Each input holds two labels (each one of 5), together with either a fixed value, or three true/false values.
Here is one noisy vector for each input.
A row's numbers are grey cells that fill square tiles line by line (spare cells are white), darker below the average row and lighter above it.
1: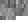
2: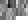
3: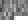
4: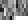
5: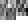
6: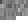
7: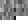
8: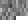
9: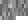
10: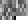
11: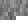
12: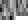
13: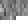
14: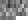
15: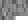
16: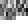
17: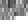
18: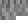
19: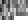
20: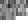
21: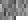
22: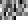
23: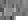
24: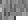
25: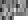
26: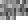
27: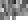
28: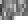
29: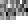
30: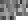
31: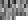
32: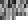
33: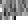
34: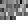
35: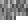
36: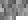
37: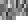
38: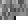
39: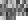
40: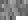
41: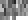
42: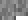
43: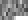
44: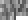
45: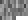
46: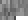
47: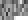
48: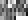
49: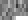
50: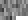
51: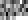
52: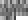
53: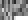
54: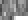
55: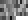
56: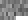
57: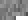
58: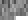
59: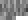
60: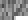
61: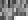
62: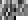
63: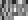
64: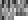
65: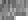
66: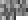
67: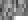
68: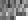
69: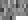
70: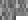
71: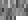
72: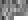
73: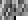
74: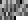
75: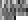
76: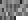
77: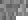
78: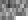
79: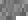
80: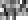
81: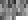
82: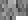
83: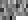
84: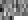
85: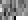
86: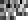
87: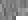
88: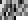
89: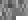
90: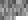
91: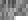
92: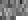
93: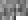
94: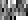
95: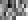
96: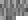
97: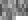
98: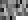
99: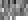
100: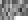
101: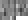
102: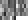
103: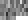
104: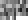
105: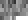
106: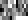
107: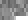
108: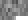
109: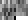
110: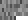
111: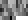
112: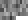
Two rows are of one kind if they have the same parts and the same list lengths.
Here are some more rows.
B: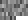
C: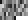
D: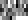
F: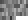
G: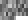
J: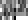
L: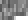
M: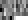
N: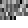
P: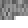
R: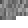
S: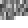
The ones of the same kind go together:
B, C, D, F, N, P, R
G, J, L, M, S

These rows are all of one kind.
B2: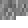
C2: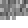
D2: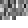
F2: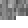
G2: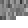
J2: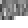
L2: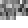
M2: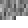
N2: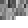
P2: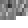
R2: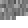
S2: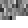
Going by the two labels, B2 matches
D2 and N2.
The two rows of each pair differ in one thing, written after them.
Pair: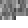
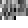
one of the two labels
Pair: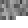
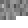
one of the two labels
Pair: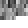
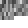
one of the two labels
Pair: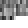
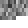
one of the three true/false values
